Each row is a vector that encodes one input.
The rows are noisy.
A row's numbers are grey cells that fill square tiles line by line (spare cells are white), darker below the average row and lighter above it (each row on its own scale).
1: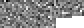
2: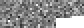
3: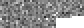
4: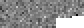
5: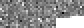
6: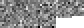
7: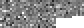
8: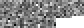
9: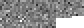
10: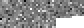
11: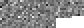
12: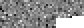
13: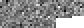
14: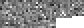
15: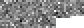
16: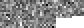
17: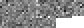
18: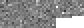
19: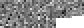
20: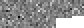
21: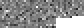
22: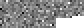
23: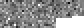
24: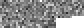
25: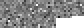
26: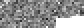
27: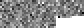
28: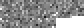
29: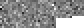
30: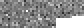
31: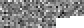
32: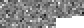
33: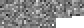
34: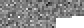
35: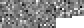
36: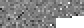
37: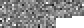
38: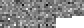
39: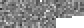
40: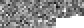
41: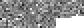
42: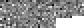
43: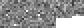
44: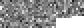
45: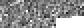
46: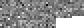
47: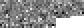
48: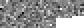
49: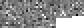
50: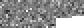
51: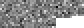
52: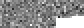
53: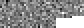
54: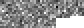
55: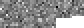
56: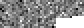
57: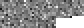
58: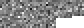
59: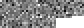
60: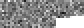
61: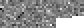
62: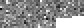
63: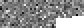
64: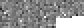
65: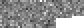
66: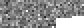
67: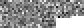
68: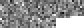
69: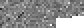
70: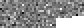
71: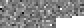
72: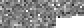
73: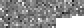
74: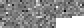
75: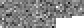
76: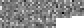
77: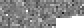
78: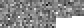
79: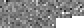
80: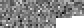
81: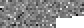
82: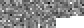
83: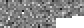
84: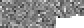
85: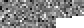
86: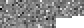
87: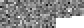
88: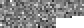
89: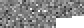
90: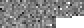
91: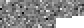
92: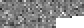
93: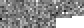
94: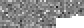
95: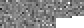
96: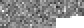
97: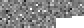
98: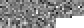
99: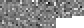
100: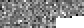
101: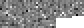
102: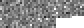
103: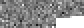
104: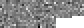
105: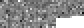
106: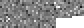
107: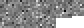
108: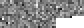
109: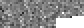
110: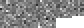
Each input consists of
a point on a 6-point line, together with either a point on a 6-point line, or a node of an 8-node tree.
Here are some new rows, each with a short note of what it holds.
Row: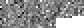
a point on each of two 6-point lines
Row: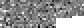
a point on a 6-point line and a node of an 8-node tree
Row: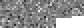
a point on each of two 6-point lines
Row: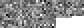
a point on a 6-point line and a node of an 8-node tree
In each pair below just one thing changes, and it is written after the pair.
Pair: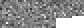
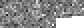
the place on the 6-point line
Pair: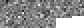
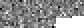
the place on the 6-point line
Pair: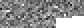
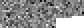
the place on the 6-point line
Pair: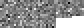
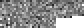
the node of the tree
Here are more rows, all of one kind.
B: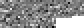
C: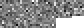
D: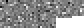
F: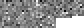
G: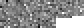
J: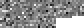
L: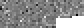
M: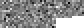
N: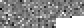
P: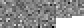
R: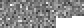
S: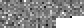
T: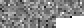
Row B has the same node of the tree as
J and M.
